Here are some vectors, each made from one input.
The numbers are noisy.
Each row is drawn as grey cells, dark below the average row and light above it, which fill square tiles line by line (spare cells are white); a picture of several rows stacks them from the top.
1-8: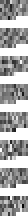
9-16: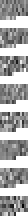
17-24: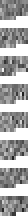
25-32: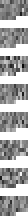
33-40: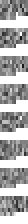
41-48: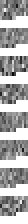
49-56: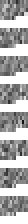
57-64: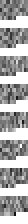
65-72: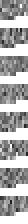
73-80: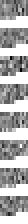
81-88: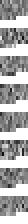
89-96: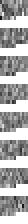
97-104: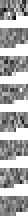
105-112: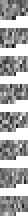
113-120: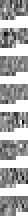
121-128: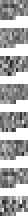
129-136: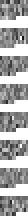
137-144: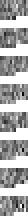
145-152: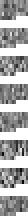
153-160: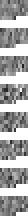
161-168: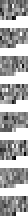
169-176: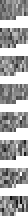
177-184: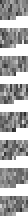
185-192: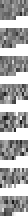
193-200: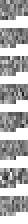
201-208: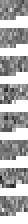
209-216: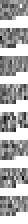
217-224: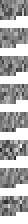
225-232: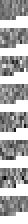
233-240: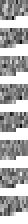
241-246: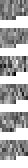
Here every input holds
a point on a 5-point line, together with either a point on a 5-point line, or a point on a 15-point line.
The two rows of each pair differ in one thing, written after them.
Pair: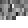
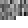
the place on the 15-point line
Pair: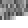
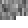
the place on the 5-point line
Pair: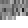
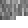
the place on the 15-point line
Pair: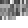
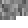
the place on the 15-point line
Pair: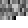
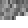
the place on the 5-point line
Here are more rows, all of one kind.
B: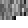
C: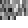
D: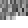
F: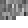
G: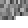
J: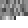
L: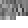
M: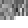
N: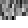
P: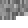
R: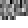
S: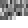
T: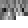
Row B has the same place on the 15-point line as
C and G.
